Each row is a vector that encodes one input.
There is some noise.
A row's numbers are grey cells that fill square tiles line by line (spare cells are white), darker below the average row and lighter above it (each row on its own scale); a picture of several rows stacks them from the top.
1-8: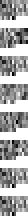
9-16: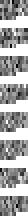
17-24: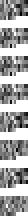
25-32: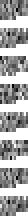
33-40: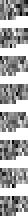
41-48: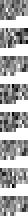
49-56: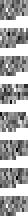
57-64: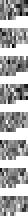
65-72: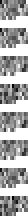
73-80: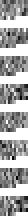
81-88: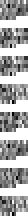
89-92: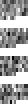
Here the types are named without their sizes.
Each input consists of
a label.
